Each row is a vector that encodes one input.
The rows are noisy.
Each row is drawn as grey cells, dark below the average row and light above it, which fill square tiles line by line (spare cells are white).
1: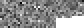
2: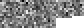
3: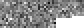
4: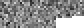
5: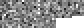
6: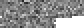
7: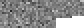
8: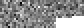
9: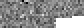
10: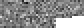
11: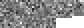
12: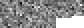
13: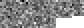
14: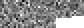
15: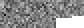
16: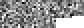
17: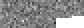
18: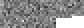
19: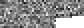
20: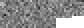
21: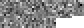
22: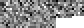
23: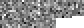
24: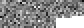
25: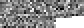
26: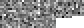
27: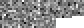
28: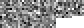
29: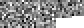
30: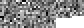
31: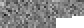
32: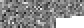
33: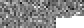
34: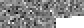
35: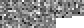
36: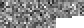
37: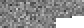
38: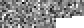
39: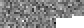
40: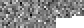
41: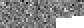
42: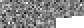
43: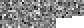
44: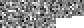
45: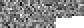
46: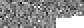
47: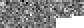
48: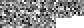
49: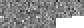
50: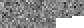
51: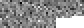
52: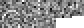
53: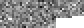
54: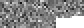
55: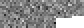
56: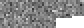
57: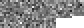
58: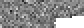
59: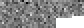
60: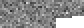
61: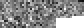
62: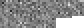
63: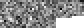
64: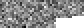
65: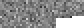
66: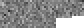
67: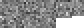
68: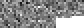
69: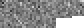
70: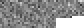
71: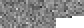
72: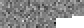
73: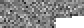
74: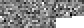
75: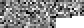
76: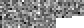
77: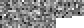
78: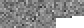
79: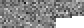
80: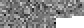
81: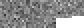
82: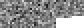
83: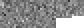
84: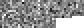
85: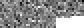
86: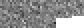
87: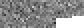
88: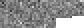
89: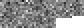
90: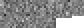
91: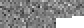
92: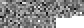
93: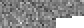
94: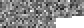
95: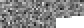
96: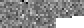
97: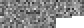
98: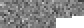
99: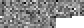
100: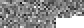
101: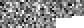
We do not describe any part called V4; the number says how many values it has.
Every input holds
a value of V4, together with a list of up to two points on a 5-point line.
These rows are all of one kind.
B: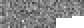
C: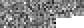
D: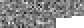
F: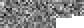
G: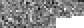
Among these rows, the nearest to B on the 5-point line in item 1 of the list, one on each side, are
C and D.
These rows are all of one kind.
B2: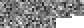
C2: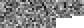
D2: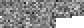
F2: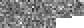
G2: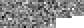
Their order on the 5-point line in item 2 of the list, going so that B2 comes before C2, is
D2, G2, F2, B2, C2.
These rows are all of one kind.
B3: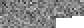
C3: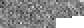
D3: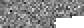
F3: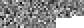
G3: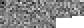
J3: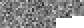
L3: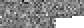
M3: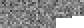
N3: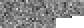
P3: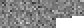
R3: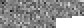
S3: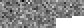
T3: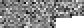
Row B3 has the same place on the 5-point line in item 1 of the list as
F3, J3, M3 and P3.
